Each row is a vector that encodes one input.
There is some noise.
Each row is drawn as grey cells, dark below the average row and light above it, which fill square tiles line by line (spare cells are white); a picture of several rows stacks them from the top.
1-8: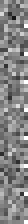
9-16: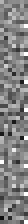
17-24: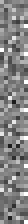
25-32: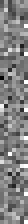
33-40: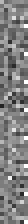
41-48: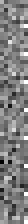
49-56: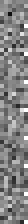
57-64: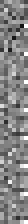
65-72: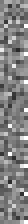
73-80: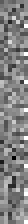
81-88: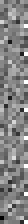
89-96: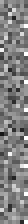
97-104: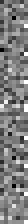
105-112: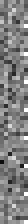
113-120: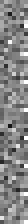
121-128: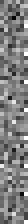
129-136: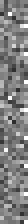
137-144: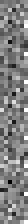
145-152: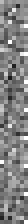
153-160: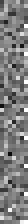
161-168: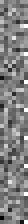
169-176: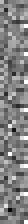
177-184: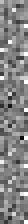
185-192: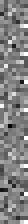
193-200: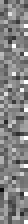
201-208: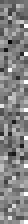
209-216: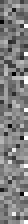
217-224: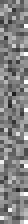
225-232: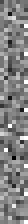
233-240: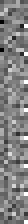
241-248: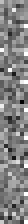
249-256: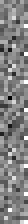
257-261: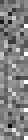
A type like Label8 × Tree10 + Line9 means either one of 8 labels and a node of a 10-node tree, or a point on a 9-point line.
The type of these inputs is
Bool × Bool × Bool × Line3 × Line4 × (Tree10 × Tree10 × Tree10 + Unit).
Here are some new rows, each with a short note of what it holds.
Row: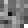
a point on a 3-point line, a point on a 4-point line, a node of each of three 10-node trees and three true/false values
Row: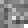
a point on a 3-point line, a point on a 4-point line and three true/false values
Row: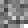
a point on a 3-point line, a point on a 4-point line and three true/false values
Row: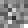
a point on a 3-point line, a point on a 4-point line and three true/false values
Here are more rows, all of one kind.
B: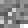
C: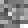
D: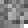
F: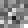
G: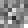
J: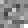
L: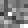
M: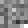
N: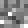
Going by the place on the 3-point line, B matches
M and N.
